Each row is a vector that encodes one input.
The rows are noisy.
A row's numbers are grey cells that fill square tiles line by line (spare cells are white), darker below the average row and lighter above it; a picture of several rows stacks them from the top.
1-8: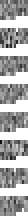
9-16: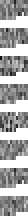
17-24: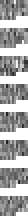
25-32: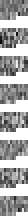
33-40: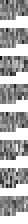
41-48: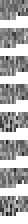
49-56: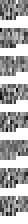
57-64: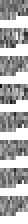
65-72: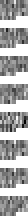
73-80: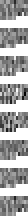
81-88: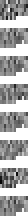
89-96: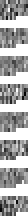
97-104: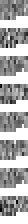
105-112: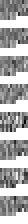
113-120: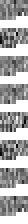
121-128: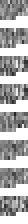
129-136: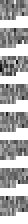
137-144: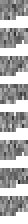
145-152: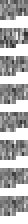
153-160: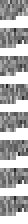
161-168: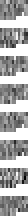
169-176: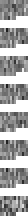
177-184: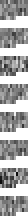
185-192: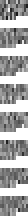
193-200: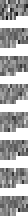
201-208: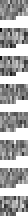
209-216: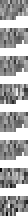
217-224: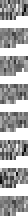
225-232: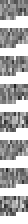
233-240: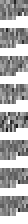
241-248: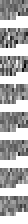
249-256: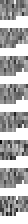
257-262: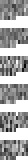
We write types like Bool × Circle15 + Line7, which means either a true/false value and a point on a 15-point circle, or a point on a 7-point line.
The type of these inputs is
Bool × Bool × Bool + Line7.
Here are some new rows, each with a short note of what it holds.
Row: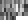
a point on a 7-point line
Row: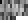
a point on a 7-point line
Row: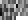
a point on a 7-point line
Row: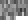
three true/false values
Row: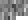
three true/false values
